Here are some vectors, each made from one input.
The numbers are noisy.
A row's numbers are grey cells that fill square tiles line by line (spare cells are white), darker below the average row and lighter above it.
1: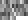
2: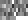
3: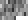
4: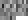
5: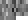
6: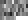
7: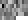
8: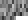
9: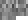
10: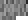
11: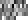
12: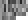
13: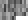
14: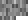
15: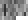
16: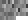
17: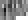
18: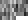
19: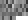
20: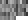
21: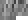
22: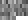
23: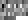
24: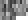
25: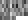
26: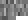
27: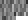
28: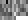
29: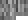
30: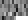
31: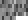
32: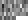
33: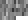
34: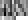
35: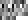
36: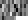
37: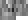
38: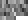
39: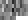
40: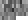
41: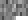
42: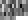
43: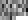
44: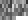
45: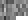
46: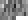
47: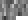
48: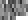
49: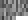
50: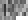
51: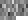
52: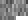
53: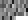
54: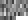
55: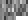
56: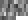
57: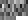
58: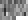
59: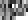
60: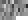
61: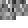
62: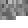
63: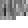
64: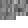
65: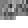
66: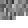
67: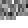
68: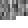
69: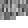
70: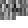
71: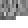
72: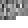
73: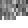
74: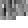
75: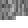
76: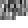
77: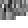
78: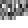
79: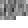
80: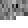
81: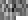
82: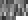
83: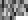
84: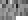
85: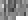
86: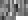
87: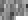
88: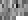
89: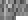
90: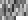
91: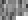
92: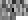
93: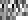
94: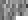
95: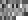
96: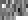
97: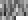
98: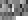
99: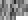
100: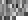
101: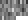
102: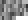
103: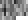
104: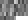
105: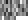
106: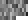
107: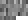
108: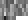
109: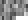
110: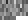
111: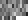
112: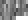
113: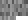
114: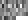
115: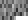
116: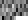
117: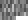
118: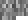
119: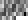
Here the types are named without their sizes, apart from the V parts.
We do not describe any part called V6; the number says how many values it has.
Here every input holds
either a point on a line, or a true/false value and a value of V6.
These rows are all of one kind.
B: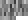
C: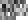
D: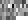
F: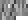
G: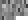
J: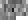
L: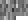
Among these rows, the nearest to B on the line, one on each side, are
J and L.
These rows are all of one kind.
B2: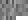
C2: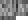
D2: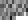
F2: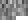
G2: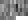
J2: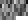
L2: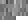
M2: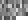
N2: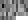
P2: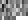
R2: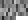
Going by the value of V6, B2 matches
D2, F2, L2 and P2.
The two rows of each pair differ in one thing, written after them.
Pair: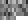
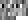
the value of V6
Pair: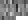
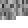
the value of V6
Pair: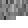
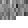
the true/false value
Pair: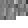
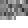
the true/false value
